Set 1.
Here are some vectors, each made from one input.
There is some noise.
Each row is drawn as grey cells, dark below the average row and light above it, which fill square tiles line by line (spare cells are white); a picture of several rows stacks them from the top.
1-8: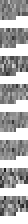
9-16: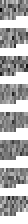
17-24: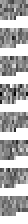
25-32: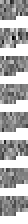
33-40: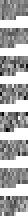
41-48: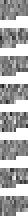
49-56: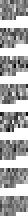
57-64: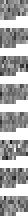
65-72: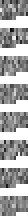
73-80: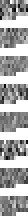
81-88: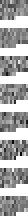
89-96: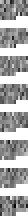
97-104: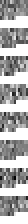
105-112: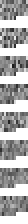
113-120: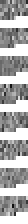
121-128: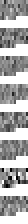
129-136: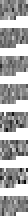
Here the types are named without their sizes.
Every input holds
a point on a line, together with either a fixed value, or three true/false values.
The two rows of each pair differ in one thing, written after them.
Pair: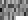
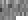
the place on the line
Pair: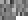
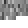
one of the three true/false values
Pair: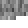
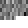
the place on the line
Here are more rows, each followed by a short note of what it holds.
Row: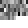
a point on a line and three true/false values
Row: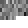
a point on a line and three true/false values
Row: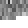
a point on a line
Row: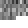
a point on a line
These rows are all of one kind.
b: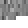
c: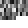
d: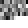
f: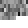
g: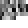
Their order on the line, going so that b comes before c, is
g, f, b, c, d.
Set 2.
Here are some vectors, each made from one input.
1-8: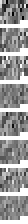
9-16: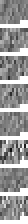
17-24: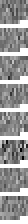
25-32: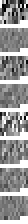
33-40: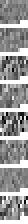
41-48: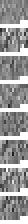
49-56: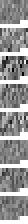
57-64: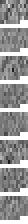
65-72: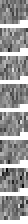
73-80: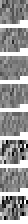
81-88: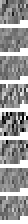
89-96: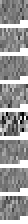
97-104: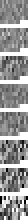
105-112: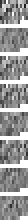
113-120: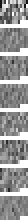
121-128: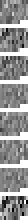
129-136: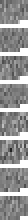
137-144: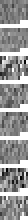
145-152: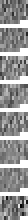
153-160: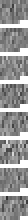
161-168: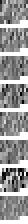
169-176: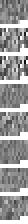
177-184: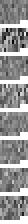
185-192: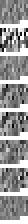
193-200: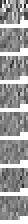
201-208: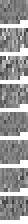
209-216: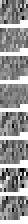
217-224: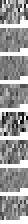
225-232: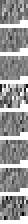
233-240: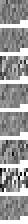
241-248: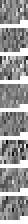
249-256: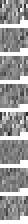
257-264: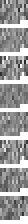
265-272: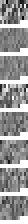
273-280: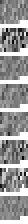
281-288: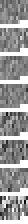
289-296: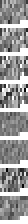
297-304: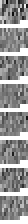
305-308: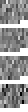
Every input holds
one of 5 labels, together with either a fixed value, or a node of an 18-node tree.
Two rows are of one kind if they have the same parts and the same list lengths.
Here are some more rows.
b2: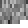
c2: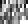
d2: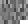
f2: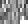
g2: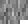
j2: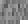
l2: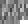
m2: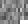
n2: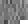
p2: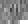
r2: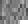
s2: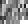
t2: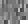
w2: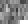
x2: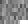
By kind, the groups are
b2, c2, w2
d2, f2, g2, j2, l2, m2, n2, p2, r2, s2, t2, x2

